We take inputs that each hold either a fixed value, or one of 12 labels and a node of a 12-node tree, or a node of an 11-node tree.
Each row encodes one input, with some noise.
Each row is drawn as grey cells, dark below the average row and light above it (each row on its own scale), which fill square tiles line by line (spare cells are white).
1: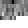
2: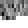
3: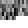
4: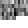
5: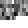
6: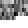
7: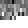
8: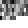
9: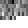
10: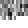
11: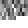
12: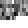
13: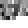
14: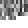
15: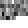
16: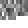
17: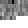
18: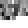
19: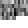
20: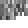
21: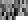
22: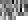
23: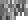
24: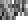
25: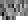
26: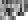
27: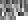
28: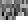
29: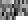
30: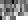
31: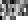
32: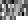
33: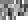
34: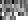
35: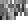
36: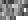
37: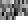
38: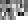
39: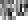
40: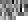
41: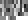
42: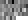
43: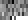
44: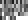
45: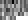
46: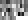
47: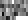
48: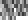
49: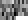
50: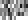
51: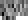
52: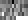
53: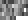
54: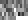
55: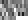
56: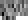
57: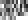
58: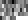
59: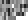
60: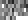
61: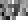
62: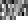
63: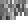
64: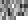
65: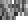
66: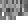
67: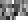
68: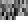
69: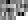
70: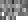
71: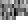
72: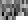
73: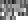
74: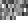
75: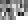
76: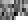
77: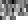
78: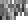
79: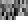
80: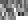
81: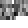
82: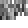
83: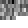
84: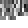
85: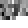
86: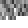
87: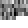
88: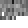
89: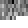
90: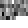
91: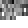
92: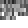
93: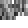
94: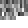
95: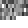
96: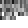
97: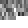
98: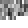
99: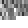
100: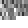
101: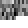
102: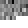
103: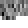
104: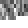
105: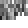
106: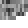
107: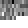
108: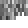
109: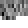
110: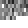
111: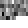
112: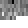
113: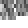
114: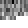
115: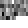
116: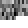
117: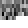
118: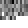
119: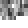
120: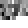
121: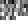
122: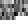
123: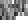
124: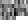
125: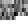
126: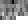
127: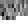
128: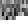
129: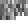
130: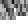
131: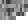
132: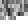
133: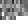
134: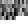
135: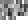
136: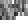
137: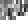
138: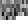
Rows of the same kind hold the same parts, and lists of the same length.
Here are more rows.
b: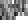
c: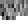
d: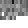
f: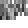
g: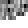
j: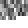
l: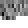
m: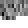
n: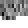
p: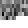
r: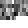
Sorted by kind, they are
b, f, p, r
c, l, m, n
d, g, j

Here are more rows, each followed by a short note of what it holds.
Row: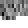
a fixed value
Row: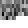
a node of an 11-node tree
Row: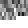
one of 12 labels and a node of a 12-node tree
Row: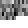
a node of an 11-node tree
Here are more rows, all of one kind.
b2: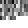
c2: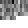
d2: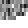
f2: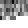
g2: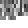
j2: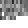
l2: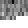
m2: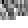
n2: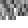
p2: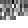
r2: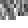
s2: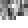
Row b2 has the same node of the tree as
c2, f2, j2 and p2.
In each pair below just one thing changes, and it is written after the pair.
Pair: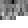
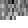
the label
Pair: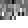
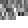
the node of the tree
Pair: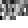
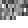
the label
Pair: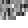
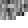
the label
